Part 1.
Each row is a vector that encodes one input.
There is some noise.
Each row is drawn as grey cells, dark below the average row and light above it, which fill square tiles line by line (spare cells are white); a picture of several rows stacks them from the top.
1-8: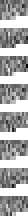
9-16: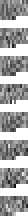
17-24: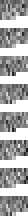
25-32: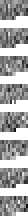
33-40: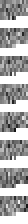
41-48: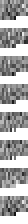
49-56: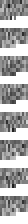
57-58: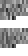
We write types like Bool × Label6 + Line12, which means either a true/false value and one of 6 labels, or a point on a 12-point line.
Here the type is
Bool × Tree7.
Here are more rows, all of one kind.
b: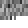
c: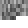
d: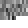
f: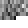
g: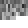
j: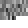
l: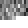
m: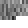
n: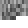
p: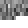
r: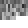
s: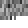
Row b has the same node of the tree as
f and s.
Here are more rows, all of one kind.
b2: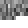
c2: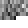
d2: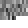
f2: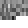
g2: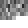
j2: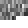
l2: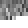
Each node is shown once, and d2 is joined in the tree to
g2.
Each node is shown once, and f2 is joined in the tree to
b2, g2 and l2.
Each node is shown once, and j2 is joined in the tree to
b2.
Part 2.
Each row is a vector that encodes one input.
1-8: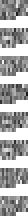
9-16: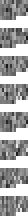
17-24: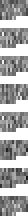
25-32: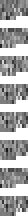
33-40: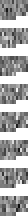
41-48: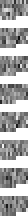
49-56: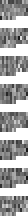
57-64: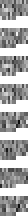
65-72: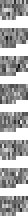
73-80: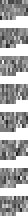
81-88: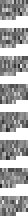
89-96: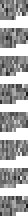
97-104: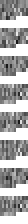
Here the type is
Circle8 + Circle9.
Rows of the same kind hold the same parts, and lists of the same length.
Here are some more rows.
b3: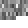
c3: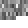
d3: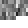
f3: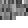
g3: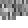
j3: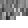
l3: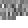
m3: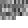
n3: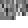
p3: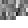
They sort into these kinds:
b3, c3, d3, g3, l3, m3, p3
f3, j3, n3

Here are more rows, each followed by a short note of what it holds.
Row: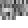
a point on a 9-point circle
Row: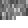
a point on an 8-point circle
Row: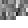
a point on a 9-point circle
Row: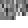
a point on an 8-point circle
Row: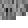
a point on an 8-point circle
